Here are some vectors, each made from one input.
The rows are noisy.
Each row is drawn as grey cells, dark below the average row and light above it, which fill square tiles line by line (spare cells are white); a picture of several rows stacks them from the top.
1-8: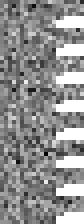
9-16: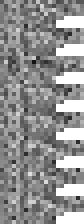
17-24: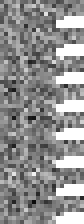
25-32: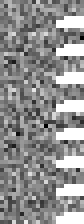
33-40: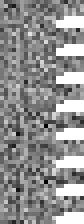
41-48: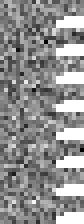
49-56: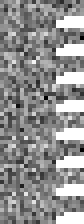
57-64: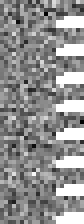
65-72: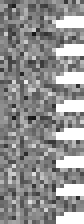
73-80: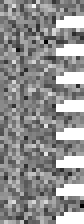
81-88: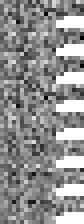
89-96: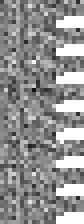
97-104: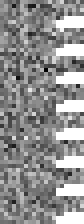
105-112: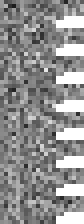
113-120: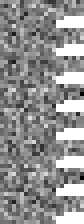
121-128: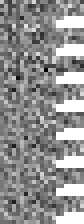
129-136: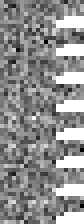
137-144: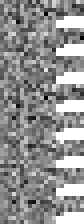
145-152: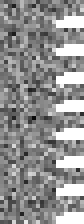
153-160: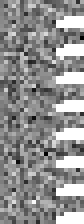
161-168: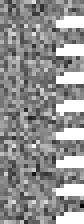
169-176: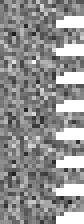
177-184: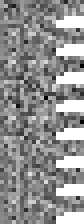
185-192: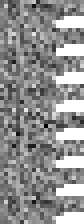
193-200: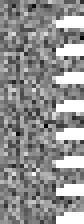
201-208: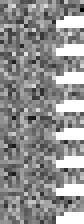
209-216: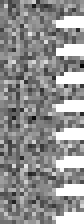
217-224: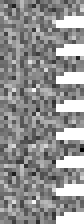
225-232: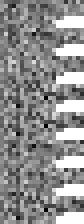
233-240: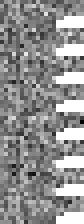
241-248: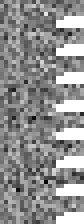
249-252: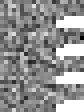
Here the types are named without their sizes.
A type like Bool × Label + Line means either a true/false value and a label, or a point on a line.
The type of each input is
Bool × (Tree + Unit).
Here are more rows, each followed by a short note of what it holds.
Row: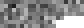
a node of a tree and a true/false value
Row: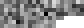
a true/false value
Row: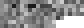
a node of a tree and a true/false value
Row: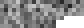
a node of a tree and a true/false value
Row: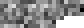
a true/false value
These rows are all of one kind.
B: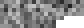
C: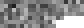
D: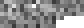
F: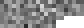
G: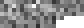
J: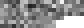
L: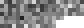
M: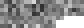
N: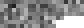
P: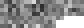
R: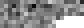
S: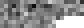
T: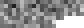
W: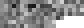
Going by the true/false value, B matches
D, F and G.
